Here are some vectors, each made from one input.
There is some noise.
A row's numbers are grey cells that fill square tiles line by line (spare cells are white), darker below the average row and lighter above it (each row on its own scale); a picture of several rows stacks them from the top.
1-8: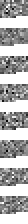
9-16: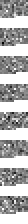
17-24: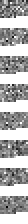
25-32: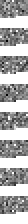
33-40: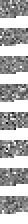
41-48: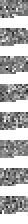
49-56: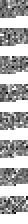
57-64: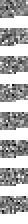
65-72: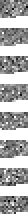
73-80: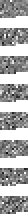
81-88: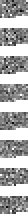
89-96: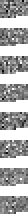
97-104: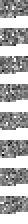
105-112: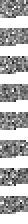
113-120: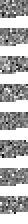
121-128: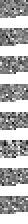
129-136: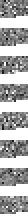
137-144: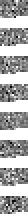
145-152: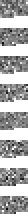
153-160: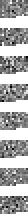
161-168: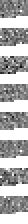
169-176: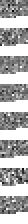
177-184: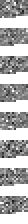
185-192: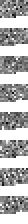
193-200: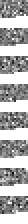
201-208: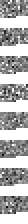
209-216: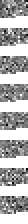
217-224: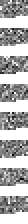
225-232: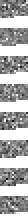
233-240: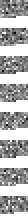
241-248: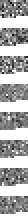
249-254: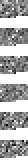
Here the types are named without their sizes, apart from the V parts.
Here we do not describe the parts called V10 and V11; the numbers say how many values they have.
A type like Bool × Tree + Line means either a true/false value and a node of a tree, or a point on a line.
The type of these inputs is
Bool × Line × V10 × V11.
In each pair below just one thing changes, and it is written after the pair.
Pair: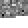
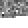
the place on the line
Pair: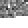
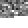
the value of V10
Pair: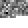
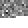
the place on the line
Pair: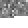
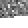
the place on the line
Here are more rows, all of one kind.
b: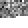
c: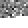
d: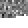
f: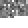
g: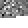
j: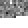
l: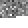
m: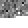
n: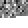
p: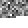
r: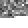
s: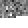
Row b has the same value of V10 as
l, n and s.
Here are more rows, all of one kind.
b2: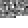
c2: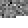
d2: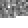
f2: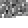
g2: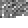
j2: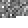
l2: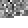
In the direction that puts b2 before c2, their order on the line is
g2, l2, f2, b2, d2, c2, j2.
